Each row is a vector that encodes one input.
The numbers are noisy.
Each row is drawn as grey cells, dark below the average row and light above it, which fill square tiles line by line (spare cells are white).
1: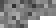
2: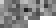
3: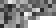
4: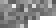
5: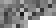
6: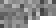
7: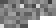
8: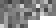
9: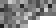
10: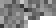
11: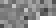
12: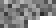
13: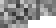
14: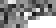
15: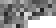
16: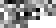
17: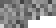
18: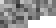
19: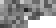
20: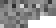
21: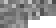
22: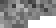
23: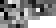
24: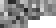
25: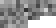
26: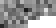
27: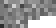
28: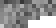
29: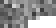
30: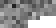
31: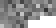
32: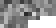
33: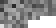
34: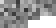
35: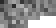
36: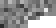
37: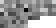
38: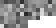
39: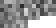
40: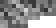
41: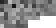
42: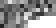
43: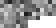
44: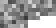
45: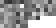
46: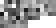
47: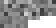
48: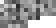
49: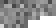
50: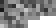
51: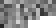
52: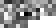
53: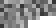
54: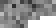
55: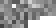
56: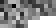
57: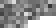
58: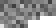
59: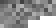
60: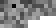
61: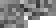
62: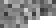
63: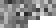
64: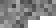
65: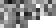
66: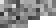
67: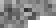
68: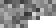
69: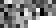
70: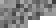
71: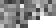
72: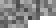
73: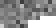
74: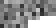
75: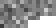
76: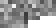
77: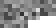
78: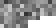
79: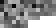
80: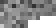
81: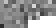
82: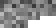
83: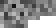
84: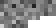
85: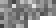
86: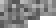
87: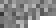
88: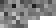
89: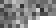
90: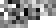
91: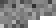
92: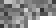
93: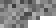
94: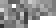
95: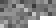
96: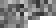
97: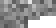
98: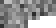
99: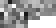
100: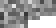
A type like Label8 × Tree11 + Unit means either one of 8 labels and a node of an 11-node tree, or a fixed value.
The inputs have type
(Bool × Circle5 + Unit) × Line5 × Line7.
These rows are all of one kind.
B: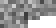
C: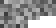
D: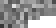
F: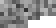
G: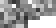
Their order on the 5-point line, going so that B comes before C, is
D, B, C, F, G.
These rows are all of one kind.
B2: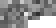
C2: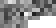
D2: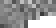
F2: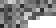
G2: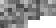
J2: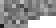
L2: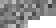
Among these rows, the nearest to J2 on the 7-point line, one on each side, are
D2 and G2.
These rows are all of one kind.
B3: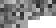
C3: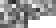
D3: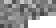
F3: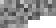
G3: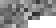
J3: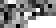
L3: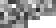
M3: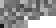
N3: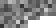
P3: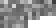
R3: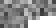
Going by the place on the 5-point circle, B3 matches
F3, G3 and P3.
